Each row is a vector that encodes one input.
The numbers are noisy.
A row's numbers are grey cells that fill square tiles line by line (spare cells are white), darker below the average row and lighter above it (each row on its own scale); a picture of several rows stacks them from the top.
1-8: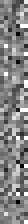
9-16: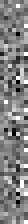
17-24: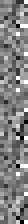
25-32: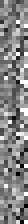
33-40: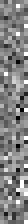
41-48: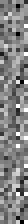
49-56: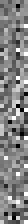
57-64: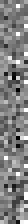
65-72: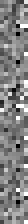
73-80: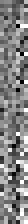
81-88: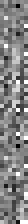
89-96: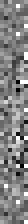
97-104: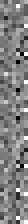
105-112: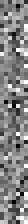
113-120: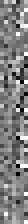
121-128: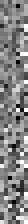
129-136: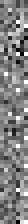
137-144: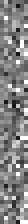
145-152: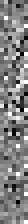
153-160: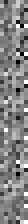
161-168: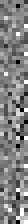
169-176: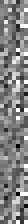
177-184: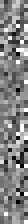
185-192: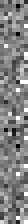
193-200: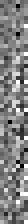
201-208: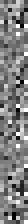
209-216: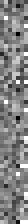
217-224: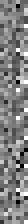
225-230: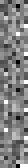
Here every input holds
a true/false value, together with either one of 9 labels, or a point on a 12-point line.
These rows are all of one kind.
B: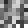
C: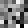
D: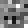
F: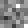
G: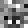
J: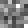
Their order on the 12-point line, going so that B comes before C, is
F, B, J, C, D, G.
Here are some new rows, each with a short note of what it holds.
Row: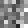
one of 9 labels and a true/false value
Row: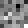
one of 9 labels and a true/false value
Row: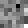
one of 9 labels and a true/false value
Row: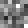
a point on a 12-point line and a true/false value
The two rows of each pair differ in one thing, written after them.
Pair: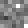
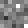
the place on the 12-point line
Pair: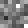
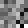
the true/false value
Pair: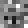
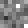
the place on the 12-point line
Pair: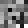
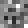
the true/false value
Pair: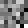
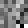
the place on the 12-point line
